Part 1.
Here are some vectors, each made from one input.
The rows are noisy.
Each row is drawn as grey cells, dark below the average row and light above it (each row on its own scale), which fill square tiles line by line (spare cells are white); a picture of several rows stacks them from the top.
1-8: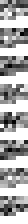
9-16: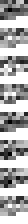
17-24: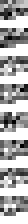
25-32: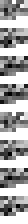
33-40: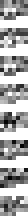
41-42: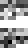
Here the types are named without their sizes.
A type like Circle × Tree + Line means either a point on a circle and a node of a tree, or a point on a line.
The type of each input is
Bool × Bool × Bool.
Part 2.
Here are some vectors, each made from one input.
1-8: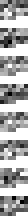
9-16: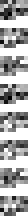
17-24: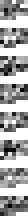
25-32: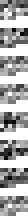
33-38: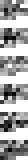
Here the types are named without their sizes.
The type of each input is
Bool × Bool × Bool.
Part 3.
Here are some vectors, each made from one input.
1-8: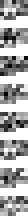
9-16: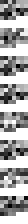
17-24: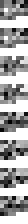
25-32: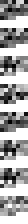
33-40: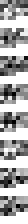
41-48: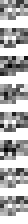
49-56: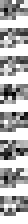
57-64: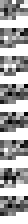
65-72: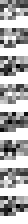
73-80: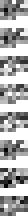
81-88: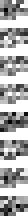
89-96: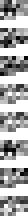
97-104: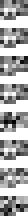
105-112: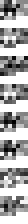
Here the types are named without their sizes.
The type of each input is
Bool × Bool × Bool.
